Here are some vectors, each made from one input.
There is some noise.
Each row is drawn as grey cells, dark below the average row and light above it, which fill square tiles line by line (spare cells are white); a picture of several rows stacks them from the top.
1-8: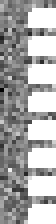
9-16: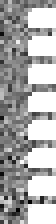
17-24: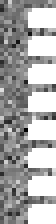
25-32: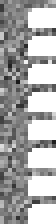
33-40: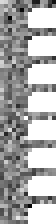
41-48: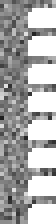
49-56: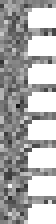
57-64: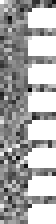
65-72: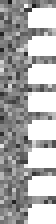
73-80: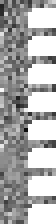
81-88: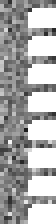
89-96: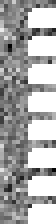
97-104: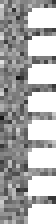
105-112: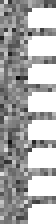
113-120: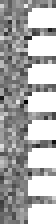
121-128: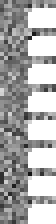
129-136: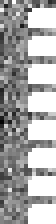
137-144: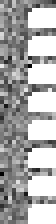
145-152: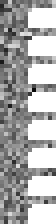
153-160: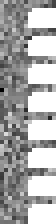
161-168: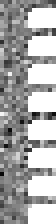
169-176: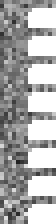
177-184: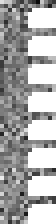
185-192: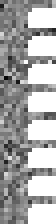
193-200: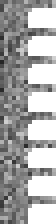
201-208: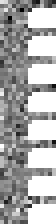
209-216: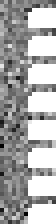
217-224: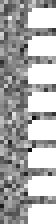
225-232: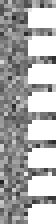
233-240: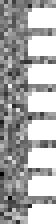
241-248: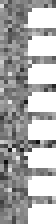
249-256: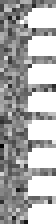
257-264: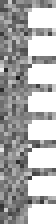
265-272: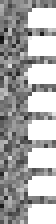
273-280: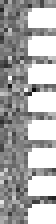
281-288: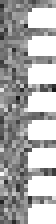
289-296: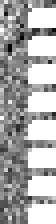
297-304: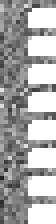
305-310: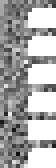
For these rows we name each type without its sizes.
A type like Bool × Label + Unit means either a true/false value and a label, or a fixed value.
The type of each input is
Bool × Bool × Bool + List(Line).
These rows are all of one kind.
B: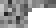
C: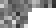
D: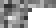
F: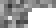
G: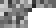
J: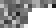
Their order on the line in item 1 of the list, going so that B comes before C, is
G, F, J, B, C, D.
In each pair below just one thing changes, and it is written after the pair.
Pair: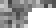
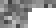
the place on the line in item 1 of the list
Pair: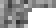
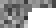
the place on the line in item 1 of the list
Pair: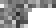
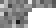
the place on the line in item 1 of the list
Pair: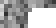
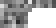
the place on the line in item 1 of the list
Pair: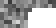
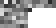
the place on the line in item 2 of the list
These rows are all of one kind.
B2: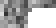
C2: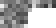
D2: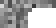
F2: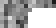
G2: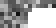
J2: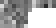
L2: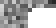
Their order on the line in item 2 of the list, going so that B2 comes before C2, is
J2, D2, L2, B2, F2, C2, G2.
